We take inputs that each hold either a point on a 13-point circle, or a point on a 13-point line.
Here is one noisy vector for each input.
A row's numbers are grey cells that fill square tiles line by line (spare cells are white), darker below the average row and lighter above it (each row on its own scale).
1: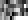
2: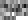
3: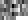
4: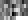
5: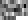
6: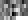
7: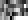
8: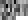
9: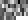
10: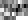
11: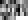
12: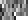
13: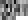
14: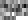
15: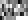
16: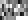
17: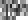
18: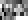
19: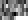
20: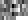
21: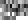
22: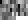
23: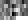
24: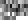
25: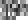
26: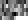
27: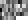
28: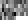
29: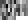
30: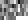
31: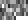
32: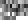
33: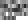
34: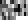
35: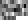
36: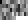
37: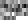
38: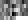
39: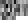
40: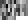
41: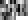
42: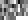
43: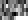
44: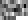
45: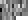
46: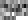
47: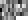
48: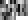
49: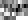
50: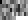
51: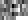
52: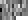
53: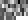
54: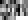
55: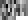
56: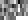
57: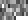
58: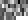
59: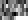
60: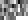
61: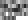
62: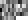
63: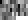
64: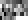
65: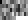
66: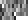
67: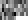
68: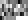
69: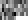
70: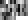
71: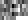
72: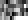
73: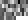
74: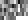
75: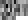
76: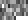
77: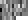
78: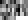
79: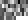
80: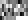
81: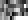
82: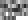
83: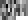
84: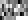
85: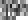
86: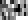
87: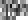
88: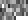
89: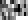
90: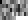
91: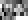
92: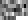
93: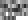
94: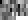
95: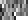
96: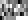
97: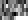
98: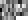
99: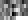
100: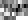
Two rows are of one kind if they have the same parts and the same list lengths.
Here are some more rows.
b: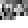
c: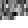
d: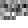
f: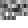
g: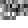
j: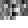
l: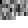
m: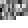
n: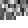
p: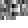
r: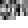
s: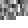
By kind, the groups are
b, c, j, m, n, p, s
d, f, g, l, r

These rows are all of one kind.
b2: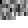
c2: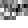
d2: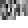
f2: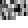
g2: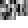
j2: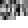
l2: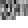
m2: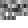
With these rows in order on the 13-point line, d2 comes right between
j2 and l2.
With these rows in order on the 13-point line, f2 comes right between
b2 and m2.
